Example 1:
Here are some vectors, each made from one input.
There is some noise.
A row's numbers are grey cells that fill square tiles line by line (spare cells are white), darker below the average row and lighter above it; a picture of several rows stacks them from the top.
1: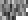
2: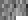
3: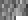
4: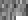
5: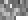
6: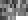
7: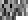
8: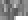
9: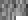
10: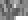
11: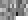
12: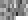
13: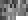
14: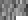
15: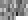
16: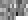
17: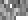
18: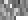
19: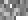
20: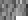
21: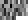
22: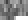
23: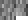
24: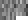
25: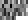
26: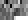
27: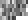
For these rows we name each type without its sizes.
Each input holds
a point on each of two lines.
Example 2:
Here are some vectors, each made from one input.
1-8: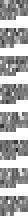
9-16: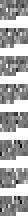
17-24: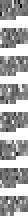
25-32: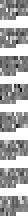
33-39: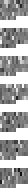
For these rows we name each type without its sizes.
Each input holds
a label.
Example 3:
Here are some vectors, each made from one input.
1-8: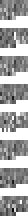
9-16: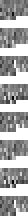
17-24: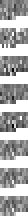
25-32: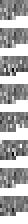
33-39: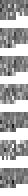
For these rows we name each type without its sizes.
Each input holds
a point on a line.
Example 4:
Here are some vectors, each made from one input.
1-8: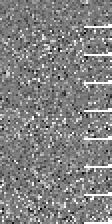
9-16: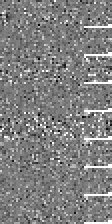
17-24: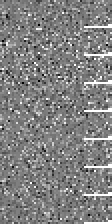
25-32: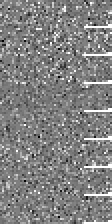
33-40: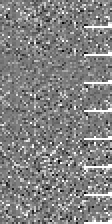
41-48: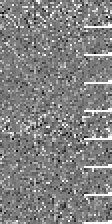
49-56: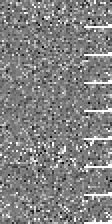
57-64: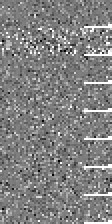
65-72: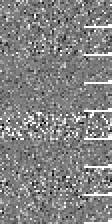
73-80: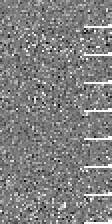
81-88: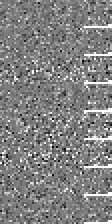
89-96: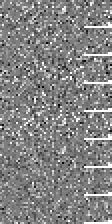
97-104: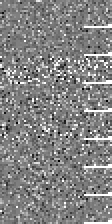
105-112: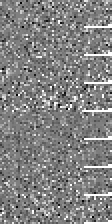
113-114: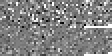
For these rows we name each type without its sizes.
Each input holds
four true/false values.
